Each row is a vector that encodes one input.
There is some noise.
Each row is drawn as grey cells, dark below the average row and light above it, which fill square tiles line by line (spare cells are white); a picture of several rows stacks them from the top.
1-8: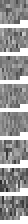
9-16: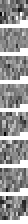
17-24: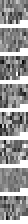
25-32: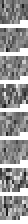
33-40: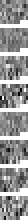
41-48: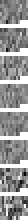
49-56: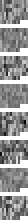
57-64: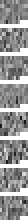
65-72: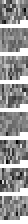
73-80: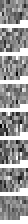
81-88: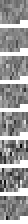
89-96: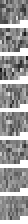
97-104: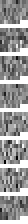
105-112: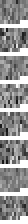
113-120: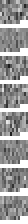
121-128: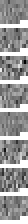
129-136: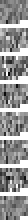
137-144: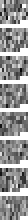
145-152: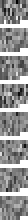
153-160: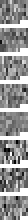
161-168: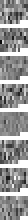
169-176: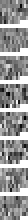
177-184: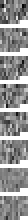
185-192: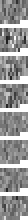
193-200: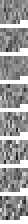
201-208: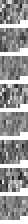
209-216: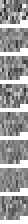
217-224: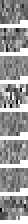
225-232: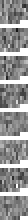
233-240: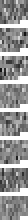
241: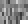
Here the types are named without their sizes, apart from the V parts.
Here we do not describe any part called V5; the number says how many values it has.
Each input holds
either two values of V5, or a list of points on a line.
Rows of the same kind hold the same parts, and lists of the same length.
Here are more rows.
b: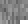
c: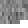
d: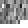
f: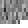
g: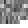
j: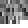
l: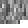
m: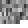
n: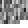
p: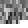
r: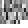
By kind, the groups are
b, m
c, f, r
d, l
g, n, p
j

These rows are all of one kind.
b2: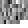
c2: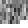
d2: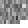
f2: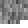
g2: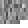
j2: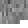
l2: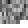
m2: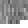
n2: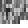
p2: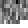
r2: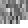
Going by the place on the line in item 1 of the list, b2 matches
d2, p2 and r2.
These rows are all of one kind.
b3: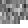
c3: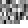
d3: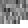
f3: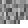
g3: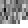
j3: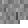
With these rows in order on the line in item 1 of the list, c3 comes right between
d3 and f3.
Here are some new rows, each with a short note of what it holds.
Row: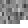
a list of two items
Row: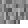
a list of two items
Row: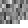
the empty list
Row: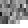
two values of V5
